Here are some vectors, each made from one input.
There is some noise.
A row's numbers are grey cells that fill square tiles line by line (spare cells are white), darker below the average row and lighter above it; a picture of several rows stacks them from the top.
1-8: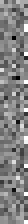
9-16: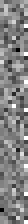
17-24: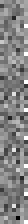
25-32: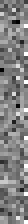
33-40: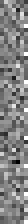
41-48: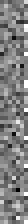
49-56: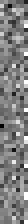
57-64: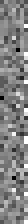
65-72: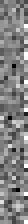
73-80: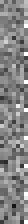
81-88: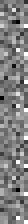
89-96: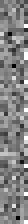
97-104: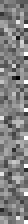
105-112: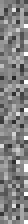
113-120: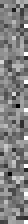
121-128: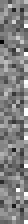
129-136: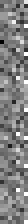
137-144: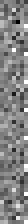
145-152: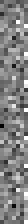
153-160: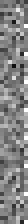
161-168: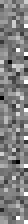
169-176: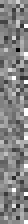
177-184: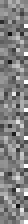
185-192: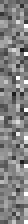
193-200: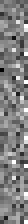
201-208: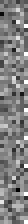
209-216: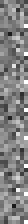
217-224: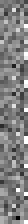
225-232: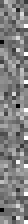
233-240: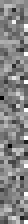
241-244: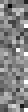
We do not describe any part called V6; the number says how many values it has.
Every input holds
either a point on a 17-point line and a value of V6, or a node of an 18-node tree.
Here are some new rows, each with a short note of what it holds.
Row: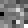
a node of an 18-node tree
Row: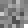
a point on a 17-point line and a value of V6
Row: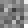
a point on a 17-point line and a value of V6
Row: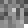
a node of an 18-node tree
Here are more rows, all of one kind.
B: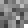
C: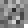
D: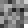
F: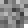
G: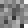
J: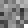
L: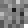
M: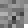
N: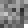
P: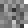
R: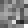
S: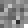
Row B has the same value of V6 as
D and J.
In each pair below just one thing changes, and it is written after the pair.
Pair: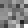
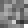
the value of V6
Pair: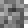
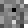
the value of V6
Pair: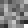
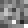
the value of V6
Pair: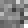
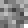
the place on the 17-point line
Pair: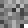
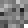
the value of V6
